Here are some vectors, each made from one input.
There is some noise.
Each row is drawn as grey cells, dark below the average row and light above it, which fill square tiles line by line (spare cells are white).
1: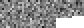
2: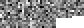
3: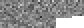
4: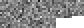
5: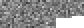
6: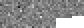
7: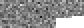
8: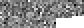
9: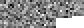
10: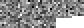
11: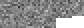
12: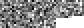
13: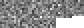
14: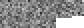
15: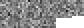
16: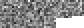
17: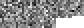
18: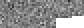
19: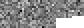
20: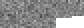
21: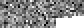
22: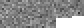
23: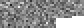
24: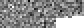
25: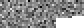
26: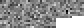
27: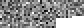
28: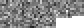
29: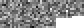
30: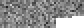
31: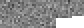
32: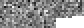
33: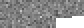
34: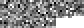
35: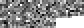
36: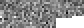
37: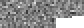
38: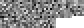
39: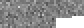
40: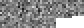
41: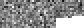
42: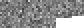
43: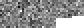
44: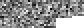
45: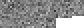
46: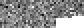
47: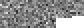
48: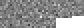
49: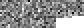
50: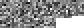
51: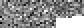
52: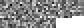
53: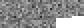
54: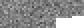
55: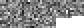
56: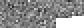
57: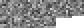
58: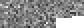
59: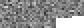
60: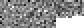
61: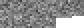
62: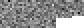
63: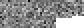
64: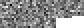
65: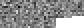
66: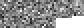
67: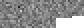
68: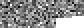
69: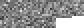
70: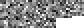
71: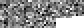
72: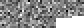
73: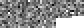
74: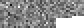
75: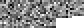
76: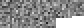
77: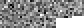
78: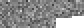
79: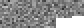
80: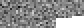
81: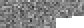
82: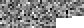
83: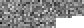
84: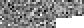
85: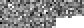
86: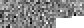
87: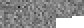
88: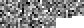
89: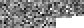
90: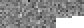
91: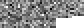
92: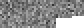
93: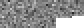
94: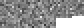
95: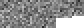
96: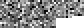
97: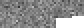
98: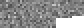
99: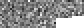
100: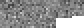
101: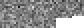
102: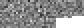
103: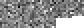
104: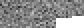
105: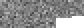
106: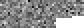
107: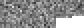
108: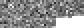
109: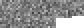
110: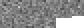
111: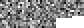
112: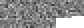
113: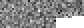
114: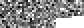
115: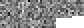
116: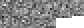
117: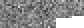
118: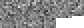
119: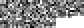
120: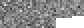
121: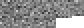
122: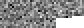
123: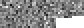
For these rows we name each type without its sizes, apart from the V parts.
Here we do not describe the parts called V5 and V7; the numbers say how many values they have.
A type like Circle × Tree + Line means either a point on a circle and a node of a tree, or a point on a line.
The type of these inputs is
(Bool × V5 + V7) × Tree.
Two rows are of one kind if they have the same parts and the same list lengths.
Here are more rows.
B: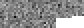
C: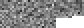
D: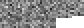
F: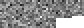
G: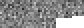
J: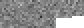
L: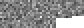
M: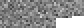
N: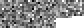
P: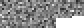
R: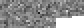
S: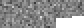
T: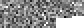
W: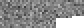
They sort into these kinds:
B, C, D, J, N, P, R, T
F, G, L, M, S, W

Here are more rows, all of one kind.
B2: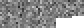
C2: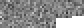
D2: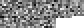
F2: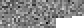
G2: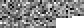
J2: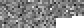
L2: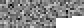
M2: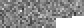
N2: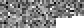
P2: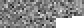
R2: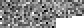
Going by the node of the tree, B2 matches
F2, M2, P2 and R2.
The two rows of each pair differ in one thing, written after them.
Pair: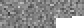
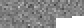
the node of the tree
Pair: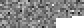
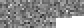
the node of the tree
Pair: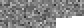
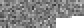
the node of the tree
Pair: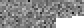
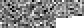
the node of the tree
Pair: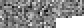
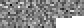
the value of V7
